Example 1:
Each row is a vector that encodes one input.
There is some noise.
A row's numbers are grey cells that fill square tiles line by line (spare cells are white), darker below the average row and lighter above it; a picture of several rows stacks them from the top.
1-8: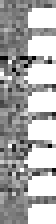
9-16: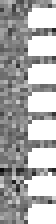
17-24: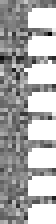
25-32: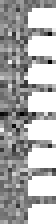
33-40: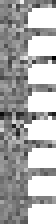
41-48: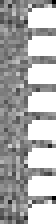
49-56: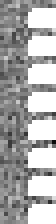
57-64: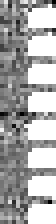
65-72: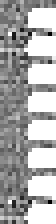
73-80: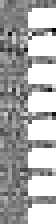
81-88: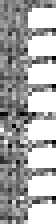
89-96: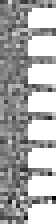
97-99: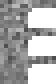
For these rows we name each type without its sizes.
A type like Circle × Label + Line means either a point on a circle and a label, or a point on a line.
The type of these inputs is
Tree + Unit.
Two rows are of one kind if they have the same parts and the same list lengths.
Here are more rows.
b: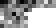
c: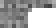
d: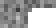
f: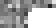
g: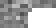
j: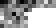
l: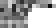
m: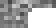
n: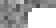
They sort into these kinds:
b, j
c, d, f, g, l, m, n

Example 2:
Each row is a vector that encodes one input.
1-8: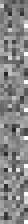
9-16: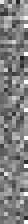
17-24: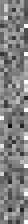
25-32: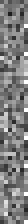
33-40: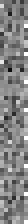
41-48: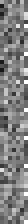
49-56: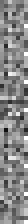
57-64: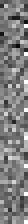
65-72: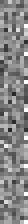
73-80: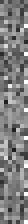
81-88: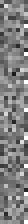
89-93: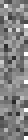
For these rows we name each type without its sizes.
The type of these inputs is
Circle.
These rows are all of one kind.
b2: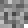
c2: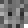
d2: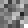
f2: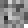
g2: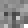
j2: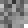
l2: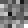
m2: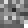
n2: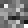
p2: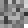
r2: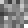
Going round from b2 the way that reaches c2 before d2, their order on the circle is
b2, f2, p2, j2, l2, c2, d2, m2, n2, r2, g2.
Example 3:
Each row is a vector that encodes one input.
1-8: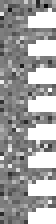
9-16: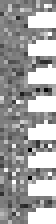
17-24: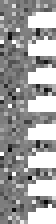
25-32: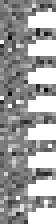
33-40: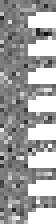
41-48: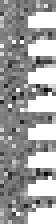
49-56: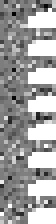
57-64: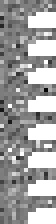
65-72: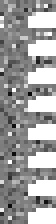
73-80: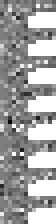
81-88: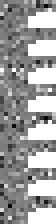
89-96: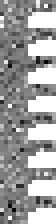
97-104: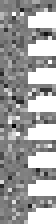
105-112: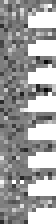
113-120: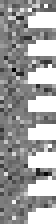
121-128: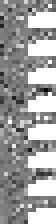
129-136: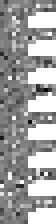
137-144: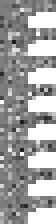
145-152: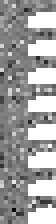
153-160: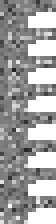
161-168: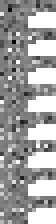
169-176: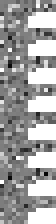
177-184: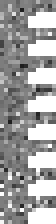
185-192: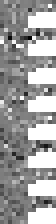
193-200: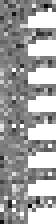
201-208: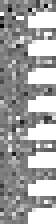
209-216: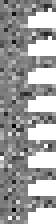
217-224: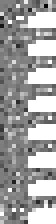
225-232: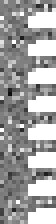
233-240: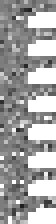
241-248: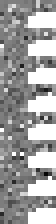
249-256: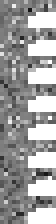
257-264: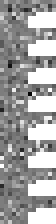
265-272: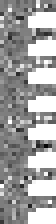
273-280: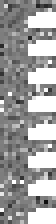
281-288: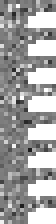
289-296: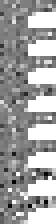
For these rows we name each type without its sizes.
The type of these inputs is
Line.
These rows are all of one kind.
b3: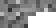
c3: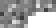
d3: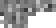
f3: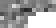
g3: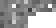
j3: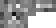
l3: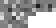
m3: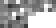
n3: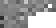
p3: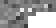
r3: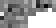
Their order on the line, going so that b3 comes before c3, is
r3, b3, p3, m3, n3, j3, g3, c3, f3, d3, l3.
